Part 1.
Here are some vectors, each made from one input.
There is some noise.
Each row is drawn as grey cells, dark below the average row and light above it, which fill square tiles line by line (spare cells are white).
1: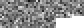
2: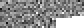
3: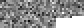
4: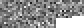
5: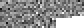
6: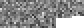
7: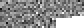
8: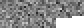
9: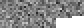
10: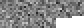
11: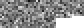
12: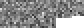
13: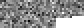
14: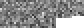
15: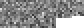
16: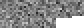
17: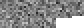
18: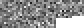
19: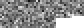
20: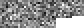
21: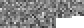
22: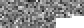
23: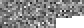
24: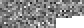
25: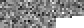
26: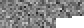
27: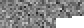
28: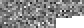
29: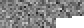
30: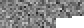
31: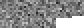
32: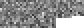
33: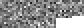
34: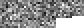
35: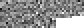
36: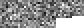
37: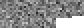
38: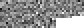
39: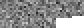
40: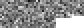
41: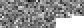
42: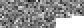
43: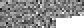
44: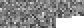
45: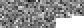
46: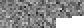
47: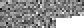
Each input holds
a point on a 7-point line.
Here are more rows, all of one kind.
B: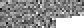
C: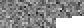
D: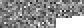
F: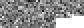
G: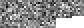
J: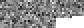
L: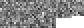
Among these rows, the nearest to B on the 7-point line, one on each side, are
D and J.
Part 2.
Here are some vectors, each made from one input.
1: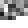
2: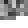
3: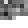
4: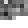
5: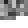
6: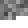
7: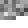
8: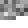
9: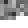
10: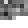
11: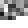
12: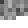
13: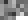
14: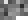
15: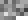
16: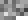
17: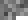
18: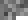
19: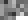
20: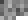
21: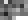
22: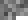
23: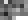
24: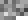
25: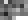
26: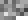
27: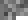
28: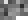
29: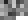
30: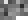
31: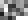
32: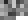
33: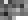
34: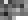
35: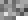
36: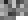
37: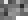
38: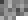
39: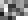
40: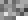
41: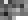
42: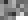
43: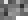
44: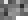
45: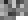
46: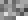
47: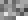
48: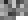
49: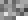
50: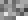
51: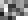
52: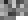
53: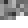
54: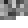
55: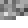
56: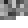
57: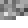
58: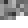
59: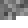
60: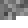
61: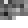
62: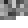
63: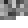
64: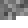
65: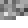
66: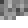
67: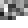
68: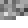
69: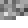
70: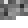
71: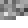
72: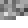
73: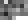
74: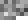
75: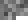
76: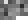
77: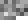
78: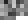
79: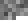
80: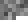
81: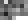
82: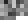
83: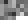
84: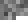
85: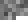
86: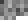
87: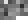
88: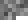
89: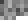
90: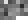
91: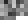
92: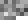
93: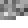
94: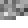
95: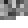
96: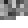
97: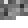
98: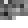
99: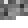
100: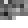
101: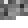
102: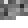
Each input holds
either a fixed value, or a node of a 7-node tree.
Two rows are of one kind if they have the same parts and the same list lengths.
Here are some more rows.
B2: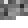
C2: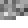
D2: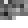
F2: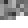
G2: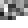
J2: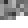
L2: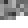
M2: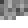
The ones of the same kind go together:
B2, C2, D2, F2, J2, L2, M2
G2

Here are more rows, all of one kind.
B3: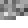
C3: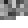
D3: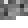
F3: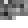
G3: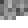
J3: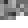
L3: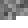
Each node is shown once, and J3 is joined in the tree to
C3 and L3.
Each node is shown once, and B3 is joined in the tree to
G3.
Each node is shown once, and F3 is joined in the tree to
D3.
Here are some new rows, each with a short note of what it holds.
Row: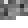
a node of a 7-node tree
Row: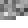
a node of a 7-node tree
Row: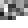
a fixed value
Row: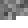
a node of a 7-node tree
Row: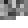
a node of a 7-node tree
